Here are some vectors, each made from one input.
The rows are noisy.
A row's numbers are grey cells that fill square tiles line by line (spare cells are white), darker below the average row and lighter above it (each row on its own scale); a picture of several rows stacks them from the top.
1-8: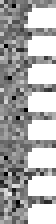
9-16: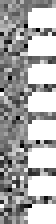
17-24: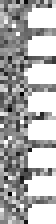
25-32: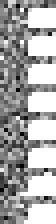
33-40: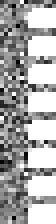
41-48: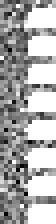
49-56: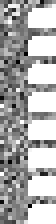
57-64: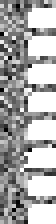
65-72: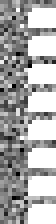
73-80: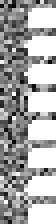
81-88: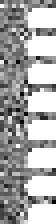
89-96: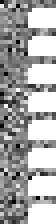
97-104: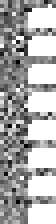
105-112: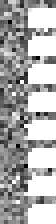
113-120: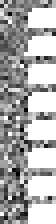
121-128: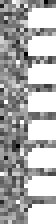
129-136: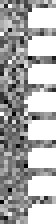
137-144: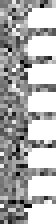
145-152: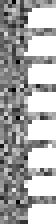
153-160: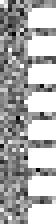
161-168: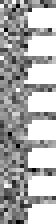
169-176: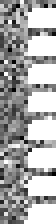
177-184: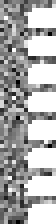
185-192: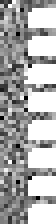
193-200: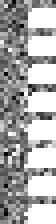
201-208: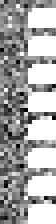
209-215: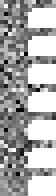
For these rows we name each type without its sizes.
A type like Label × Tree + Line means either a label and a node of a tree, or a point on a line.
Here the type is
(Bool × Bool × Bool + Unit) × Label × Label.
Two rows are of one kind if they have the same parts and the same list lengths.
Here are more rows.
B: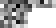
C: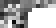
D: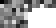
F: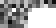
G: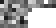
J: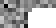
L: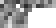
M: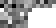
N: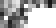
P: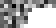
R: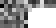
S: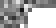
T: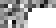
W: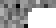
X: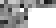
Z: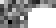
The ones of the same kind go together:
B, C, D, G, J, L, T, W
F, M, N, P, R, S, X, Z

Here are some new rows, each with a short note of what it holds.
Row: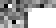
two labels and three true/false values
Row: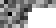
two labels
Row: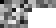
two labels and three true/false values
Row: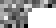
two labels
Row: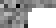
two labels and three true/false values
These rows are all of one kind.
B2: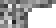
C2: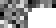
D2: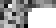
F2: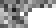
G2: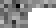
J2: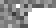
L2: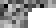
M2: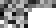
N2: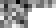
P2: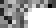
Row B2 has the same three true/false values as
C2, D2, L2 and M2.
